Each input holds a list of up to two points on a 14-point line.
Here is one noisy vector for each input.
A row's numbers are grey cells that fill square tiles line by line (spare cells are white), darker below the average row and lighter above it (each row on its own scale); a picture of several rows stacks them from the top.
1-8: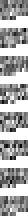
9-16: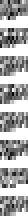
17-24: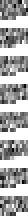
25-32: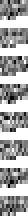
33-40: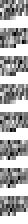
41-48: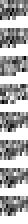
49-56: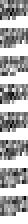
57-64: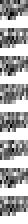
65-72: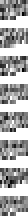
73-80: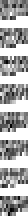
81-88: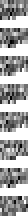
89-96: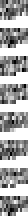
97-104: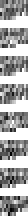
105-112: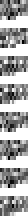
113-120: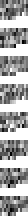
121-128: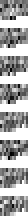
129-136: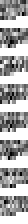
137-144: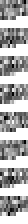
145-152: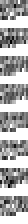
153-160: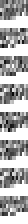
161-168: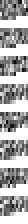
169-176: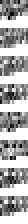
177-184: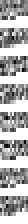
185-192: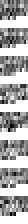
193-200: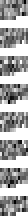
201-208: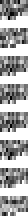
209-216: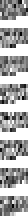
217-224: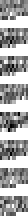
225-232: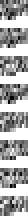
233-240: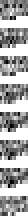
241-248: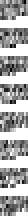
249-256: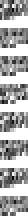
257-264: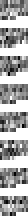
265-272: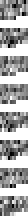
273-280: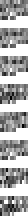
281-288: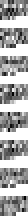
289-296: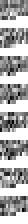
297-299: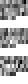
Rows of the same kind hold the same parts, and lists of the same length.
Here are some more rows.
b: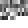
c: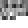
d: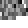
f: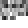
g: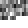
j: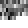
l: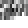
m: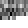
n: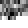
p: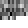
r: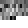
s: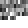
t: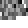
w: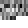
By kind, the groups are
b, c, f, g, r, s, w
d, t
j, l, m, n, p

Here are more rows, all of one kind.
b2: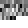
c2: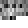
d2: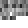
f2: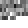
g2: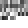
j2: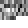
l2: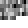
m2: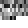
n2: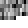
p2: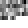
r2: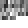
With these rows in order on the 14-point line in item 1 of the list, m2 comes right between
b2 and c2.
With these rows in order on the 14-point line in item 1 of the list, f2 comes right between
g2 and p2.
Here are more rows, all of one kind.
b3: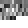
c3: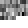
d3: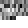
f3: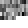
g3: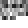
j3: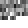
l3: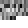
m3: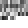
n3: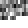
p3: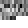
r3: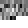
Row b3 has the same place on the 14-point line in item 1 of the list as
d3, l3, p3 and r3.
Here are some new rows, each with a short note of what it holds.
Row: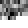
a list of one item
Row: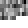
a list of two items
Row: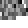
the empty list
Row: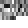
a list of two items
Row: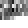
a list of one item
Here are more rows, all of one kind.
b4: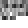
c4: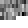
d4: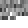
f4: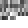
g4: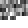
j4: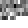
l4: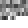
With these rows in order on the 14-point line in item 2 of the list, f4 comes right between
c4 and d4.
